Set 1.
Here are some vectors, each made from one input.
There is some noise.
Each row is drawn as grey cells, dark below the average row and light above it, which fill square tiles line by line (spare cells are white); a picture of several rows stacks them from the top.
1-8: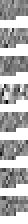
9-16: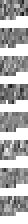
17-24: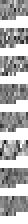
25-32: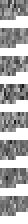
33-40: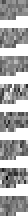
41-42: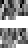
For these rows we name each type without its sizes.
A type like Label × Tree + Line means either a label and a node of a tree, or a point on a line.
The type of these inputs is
List(Line).
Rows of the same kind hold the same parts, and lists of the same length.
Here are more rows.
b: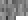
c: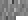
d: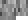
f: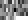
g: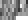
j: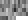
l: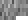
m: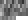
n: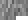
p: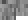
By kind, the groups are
b, c, l, m, n
d, g, p
f, j

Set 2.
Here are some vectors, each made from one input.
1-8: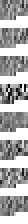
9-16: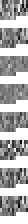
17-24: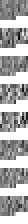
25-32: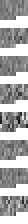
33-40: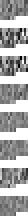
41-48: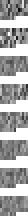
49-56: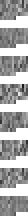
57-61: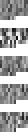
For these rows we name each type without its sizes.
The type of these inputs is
List(Line).
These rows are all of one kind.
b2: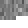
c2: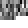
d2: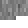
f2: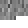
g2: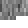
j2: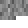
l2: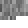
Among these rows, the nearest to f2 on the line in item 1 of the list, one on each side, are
g2 and l2.
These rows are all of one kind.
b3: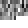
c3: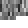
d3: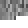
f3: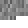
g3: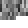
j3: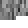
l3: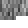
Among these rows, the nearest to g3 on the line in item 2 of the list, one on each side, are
b3 and f3.
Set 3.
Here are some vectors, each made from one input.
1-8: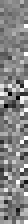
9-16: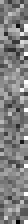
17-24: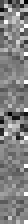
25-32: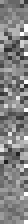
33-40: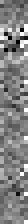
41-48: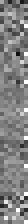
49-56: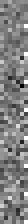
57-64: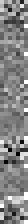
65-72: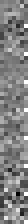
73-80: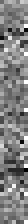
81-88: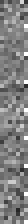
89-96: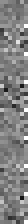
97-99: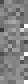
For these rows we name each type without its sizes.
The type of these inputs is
Line + Tree.
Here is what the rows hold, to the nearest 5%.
About 30% of them hold a point on a line. The rest hold a node of a tree.
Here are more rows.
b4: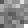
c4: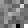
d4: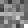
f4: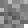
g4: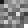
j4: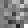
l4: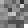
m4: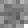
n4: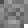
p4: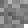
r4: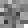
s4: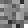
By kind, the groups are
b4, f4, g4, m4, n4, p4, r4
c4, d4, j4, l4, s4

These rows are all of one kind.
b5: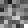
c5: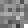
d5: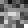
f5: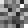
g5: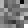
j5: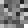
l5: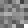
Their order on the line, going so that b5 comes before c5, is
g5, b5, j5, l5, c5, d5, f5.
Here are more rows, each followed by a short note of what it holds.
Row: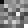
a node of a tree
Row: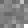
a node of a tree
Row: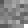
a node of a tree
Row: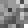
a point on a line
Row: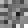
a node of a tree
